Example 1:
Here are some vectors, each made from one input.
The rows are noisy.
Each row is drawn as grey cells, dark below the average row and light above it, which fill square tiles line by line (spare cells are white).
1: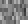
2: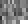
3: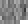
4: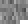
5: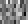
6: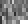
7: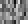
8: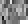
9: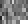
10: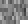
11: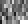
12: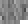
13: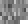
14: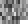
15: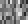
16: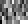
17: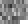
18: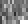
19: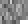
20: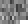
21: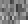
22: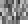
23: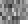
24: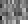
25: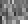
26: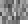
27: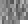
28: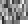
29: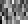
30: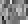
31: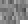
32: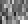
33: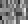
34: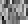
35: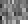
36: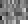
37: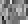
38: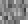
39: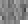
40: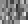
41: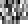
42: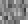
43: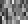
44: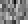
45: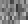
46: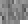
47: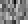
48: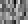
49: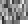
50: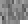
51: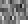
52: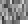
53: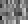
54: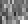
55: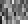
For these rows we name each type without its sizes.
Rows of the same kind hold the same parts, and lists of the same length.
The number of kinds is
2.
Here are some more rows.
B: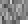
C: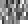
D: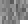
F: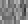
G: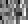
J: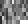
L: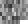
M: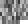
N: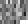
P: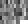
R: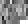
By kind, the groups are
B, C, D, F, L, M, N, R
G, J, P

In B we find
a node of a tree.
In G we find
a point on a line.
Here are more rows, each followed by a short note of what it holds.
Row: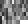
a point on a line
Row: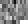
a node of a tree
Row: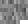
a node of a tree
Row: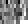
a point on a line
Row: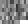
a node of a tree
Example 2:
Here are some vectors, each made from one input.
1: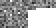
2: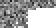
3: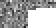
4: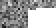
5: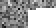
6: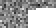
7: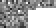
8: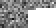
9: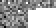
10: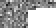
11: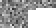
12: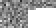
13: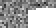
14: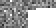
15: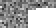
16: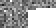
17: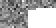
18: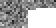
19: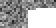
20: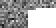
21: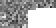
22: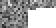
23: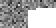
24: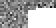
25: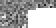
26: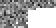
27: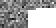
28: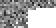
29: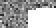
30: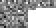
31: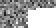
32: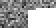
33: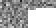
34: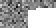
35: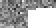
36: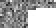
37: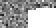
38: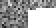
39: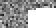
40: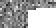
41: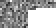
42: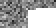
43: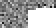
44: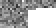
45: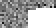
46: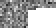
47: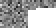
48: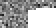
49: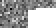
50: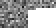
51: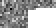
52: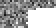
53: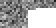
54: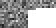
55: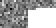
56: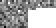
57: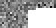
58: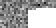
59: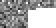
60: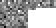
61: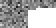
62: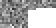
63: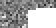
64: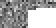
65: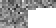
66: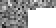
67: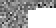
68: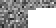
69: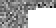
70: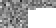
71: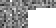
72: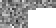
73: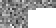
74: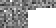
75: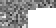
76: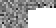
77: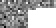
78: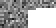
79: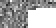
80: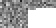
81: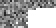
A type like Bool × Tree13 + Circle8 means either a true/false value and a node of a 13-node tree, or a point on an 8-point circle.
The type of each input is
Circle6 + Circle10 + Unit.
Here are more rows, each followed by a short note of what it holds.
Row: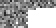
a fixed value
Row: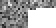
a point on a 6-point circle
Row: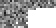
a fixed value
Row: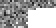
a fixed value
